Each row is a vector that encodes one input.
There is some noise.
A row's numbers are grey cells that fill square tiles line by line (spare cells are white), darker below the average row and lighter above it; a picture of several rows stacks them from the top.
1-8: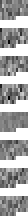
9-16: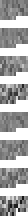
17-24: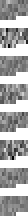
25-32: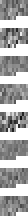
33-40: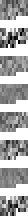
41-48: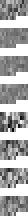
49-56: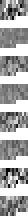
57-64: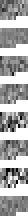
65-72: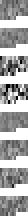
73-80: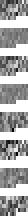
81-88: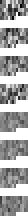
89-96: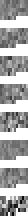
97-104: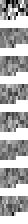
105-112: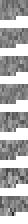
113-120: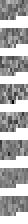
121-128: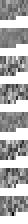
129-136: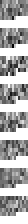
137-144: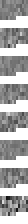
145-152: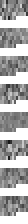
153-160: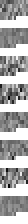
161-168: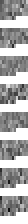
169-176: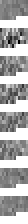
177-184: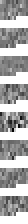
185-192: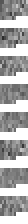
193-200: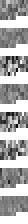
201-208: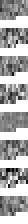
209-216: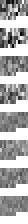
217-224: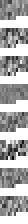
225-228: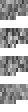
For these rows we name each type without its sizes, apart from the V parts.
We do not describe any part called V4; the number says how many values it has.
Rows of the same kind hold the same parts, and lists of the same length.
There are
3 kinds of row.
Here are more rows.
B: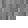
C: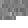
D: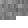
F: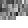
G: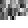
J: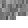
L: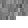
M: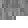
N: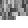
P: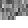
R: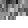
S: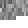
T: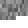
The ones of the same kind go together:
B, C, D, J, L, M, T
F, G, P, R, S
N

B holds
a point on a circle and a value of V4.
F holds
a node of a tree.
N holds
a fixed value.
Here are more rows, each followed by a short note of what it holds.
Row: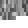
a fixed value
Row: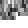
a fixed value
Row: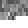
a node of a tree
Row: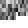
a point on a circle and a value of V4
